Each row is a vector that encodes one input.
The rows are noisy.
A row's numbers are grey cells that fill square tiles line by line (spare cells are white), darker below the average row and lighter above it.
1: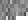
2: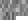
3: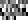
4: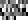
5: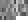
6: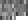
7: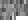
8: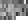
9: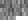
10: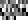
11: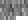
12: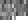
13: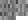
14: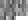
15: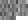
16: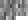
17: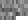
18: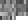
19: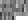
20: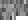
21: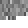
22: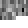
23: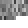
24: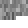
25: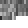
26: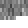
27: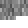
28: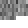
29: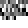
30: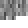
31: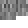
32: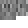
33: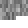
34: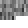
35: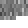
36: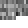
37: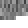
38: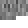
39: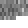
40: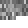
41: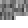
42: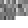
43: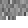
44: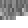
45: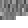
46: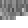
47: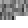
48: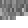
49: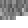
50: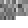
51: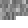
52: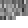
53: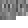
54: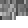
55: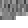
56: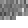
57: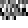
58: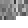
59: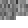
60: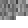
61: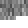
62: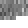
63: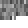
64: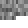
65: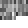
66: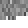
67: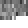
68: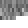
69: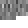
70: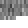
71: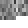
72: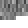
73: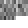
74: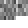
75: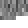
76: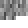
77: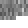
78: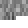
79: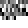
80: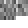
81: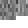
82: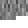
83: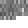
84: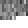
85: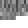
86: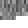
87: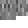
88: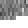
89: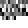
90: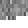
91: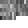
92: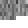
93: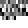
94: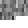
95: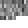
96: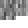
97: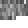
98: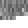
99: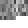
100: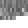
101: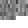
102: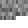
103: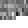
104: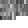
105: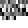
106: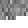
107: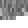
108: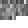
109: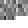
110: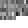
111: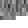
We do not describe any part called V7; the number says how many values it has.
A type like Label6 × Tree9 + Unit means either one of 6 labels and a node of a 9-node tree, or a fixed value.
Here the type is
Bool × (Circle6 + V7) + Unit.
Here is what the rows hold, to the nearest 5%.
About 10% of them hold a fixed value. The rest hold a true/false value, together with either a point on a 6-point circle, or a value of V7.
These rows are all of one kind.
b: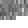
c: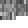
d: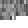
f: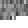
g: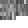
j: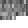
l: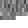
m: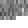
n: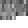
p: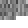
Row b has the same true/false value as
l, m and p.
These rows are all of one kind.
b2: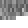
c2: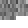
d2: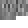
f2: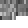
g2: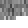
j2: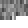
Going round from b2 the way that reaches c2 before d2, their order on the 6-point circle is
b2, g2, j2, c2, d2, f2.
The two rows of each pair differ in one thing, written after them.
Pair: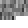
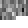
the true/false value
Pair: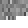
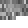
the true/false value
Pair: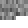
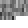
the value of V7
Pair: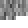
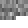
the value of V7
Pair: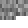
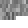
the value of V7
